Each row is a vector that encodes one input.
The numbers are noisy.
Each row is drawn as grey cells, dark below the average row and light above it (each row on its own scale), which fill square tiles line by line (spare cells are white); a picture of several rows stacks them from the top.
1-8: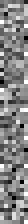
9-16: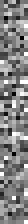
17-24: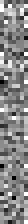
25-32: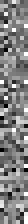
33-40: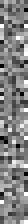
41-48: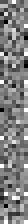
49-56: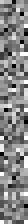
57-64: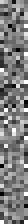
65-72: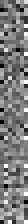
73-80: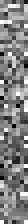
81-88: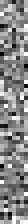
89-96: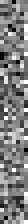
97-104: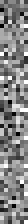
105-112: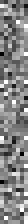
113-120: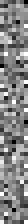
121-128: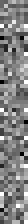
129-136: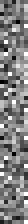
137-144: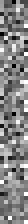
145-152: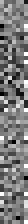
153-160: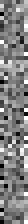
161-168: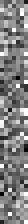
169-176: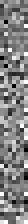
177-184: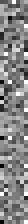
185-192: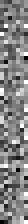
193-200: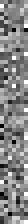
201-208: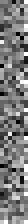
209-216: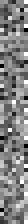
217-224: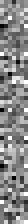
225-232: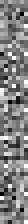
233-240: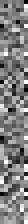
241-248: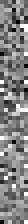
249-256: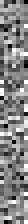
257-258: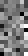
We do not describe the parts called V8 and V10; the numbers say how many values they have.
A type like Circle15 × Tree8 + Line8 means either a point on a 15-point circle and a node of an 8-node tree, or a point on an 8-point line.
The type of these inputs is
Label7 + (Line5 + V10) × (Line6 + V8).
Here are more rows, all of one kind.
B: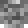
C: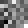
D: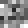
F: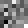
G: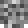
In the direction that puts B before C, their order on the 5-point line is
G, B, D, F, C.
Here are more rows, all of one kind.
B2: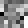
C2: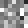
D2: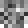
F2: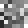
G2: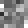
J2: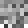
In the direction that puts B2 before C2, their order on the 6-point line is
G2, D2, B2, F2, J2, C2.
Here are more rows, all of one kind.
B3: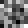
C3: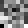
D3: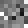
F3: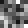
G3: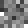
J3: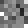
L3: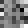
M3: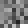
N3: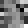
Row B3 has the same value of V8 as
L3 and M3.
